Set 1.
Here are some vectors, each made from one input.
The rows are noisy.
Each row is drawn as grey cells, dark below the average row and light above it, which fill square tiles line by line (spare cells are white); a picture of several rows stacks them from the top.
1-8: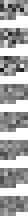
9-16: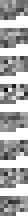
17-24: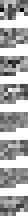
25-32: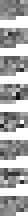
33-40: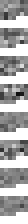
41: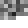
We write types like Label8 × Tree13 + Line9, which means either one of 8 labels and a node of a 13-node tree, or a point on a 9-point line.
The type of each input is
(Bool × Bool × Bool + Unit) × Line5.
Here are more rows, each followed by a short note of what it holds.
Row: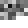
a point on a 5-point line
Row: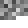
a point on a 5-point line and three true/false values
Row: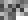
a point on a 5-point line
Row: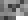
a point on a 5-point line and three true/false values
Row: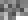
a point on a 5-point line and three true/false values
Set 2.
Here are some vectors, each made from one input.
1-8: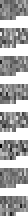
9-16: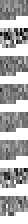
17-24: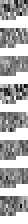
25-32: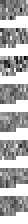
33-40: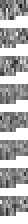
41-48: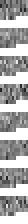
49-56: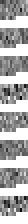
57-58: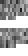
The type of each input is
Circle5 × Tree7 + Unit.
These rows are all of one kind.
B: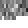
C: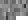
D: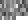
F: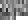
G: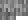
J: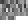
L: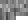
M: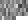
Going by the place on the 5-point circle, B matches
D and M.
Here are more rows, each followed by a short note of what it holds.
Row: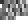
a point on a 5-point circle and a node of a 7-node tree
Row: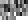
a fixed value
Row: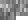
a point on a 5-point circle and a node of a 7-node tree
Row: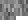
a point on a 5-point circle and a node of a 7-node tree
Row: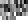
a fixed value
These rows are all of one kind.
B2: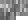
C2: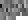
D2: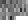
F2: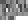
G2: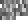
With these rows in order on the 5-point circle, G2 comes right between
B2 and F2.
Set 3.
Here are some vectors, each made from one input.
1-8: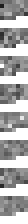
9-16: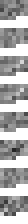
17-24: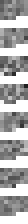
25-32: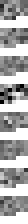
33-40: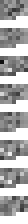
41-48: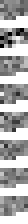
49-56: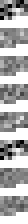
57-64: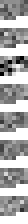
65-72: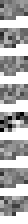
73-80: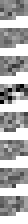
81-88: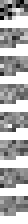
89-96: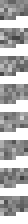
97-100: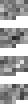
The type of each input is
Tree11 × Tree11 + Unit.
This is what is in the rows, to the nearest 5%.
About 10% of them hold a fixed value. The rest hold a node of each of two 11-node trees.
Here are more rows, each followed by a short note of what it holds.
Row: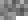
a node of each of two 11-node trees
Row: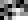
a fixed value
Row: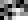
a fixed value
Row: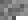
a node of each of two 11-node trees
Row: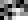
a fixed value
